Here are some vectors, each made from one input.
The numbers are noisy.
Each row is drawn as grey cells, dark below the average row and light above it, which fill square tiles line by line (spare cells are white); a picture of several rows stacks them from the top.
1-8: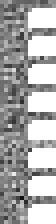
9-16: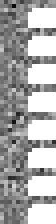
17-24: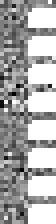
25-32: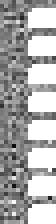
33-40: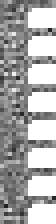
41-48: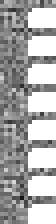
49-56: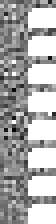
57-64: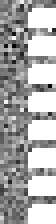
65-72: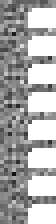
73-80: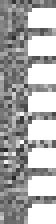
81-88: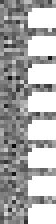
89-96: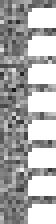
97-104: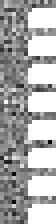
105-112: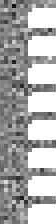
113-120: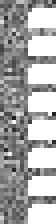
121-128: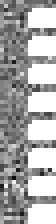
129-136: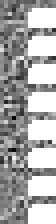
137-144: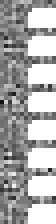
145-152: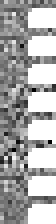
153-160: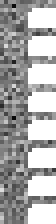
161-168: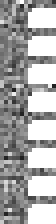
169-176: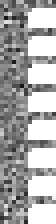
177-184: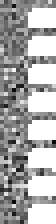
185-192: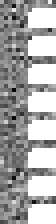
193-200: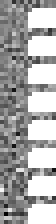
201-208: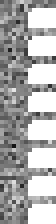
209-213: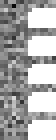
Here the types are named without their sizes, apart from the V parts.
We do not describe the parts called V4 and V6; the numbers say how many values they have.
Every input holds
a value of V4, together with either a point on a line and three true/false values, or a node of a tree and a value of V6.
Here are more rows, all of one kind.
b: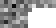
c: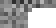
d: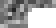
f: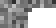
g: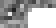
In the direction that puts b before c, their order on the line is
f, b, c, d, g.
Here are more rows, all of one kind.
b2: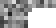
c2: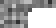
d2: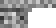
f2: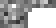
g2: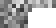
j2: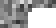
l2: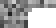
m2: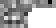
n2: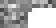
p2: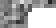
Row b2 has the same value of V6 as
f2, j2, m2 and p2.
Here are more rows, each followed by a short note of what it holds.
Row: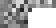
a node of a tree, a value of V4 and a value of V6
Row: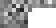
a node of a tree, a value of V4 and a value of V6
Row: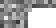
a node of a tree, a value of V4 and a value of V6
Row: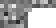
a node of a tree, a value of V4 and a value of V6
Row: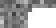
a point on a line, three true/false values and a value of V4
